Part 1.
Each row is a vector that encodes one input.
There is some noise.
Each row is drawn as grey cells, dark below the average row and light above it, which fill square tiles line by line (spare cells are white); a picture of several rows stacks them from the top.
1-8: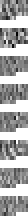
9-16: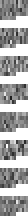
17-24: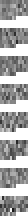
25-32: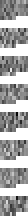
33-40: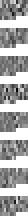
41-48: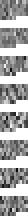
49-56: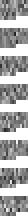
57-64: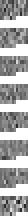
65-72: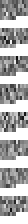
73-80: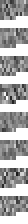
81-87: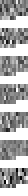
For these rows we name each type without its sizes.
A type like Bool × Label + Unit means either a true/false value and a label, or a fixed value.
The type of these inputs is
Circle.
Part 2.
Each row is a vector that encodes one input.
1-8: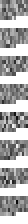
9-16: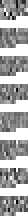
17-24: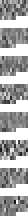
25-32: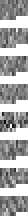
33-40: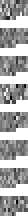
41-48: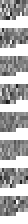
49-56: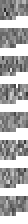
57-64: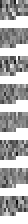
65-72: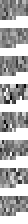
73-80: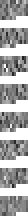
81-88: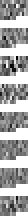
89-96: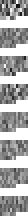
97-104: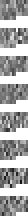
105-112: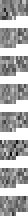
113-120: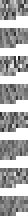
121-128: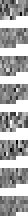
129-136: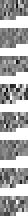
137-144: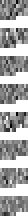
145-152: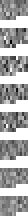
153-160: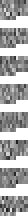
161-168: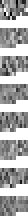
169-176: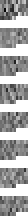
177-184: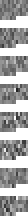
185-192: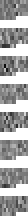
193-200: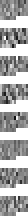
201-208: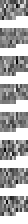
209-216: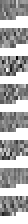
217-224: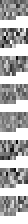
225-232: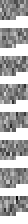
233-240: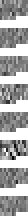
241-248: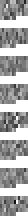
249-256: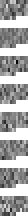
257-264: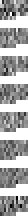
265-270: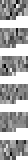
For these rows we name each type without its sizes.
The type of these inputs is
Circle.
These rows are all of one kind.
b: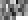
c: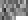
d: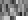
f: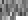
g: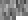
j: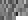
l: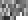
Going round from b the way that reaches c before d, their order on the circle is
b, g, c, l, j, d, f.
